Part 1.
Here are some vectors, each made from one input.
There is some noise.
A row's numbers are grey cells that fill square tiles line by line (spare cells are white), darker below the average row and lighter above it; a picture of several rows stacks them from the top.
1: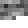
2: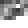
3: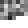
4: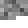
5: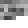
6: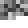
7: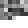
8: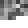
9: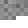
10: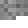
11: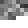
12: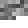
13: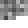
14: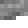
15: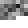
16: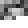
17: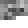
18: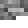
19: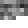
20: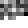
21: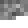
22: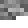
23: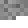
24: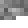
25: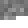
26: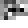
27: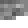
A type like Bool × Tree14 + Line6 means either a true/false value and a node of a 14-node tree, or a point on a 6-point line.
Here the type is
Label6.
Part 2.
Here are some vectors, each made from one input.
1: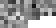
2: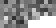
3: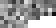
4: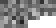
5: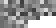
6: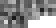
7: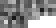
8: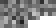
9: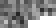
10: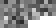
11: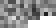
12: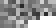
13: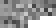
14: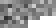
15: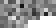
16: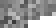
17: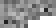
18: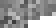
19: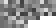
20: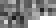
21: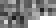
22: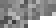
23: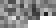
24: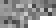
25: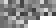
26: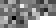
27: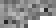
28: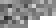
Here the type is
Line3 × Line6.
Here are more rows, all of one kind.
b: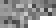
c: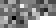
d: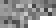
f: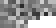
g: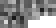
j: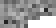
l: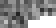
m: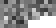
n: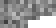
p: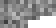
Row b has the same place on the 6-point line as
c and d.
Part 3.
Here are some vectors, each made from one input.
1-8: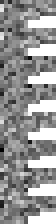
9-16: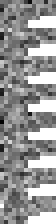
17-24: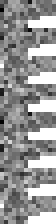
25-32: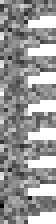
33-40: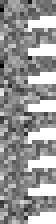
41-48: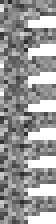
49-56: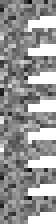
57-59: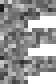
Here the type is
Bool × Bool × Bool.
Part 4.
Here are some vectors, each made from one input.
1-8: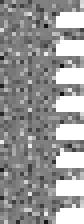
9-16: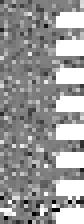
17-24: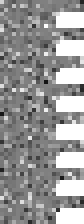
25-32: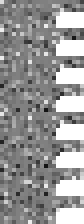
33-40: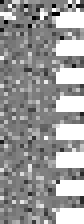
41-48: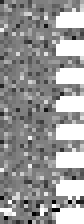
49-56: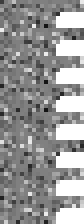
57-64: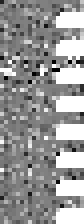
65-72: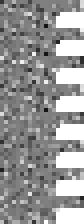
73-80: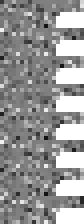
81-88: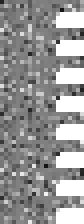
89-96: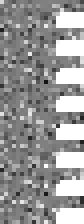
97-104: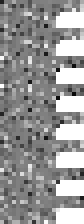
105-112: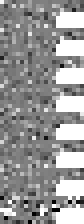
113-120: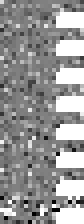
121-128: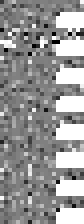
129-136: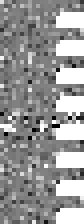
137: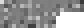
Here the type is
Bool × Bool × Bool × Bool + Unit.
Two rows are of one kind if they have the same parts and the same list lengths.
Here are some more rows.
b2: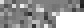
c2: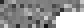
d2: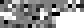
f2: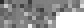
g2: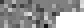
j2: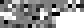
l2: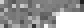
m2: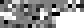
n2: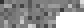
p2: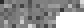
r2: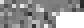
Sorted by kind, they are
b2, c2, f2, g2, l2, n2, p2, r2
d2, j2, m2

